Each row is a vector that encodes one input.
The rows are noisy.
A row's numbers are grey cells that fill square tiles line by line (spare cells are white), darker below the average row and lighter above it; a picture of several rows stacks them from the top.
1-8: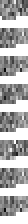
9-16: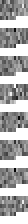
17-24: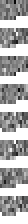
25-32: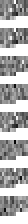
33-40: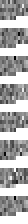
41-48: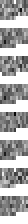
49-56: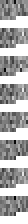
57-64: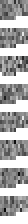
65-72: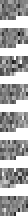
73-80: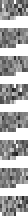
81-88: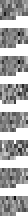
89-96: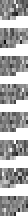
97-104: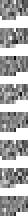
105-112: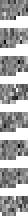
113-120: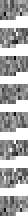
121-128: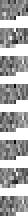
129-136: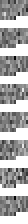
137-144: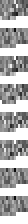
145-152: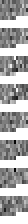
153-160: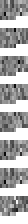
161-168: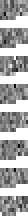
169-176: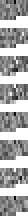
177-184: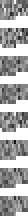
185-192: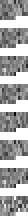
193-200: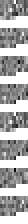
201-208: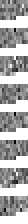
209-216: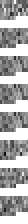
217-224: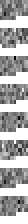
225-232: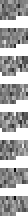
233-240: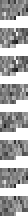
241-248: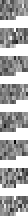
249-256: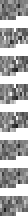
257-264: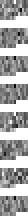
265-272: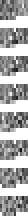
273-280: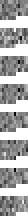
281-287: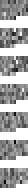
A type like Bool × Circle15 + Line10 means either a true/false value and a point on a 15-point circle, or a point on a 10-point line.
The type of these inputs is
Line12 + Tree8.
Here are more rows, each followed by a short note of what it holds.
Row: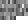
a point on a 12-point line
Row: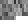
a point on a 12-point line
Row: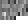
a point on a 12-point line
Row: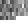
a point on a 12-point line
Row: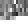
a node of an 8-node tree
